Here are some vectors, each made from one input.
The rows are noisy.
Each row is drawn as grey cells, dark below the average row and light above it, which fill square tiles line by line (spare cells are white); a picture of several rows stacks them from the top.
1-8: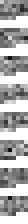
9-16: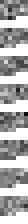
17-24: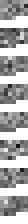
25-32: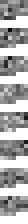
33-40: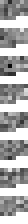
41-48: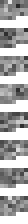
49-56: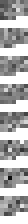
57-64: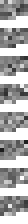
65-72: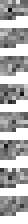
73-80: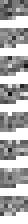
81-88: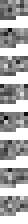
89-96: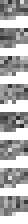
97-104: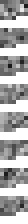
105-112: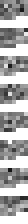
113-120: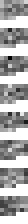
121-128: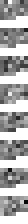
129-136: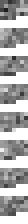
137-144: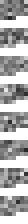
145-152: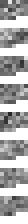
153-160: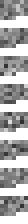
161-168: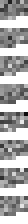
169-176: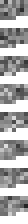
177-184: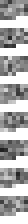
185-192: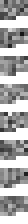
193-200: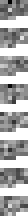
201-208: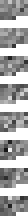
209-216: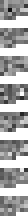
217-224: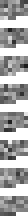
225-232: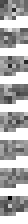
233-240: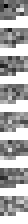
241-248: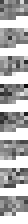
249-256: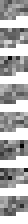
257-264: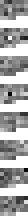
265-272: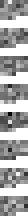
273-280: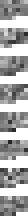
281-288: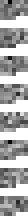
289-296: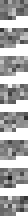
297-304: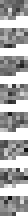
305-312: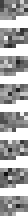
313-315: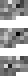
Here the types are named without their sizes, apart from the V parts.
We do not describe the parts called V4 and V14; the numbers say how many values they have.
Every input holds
a value of V14, together with either a label, or a true/false value and a value of V4.
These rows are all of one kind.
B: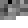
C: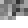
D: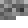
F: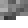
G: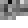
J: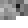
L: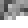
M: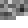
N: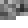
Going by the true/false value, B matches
F, M and N.
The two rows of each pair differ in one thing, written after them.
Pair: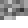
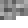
the true/false value
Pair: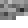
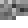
the true/false value
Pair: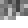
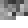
the value of V4
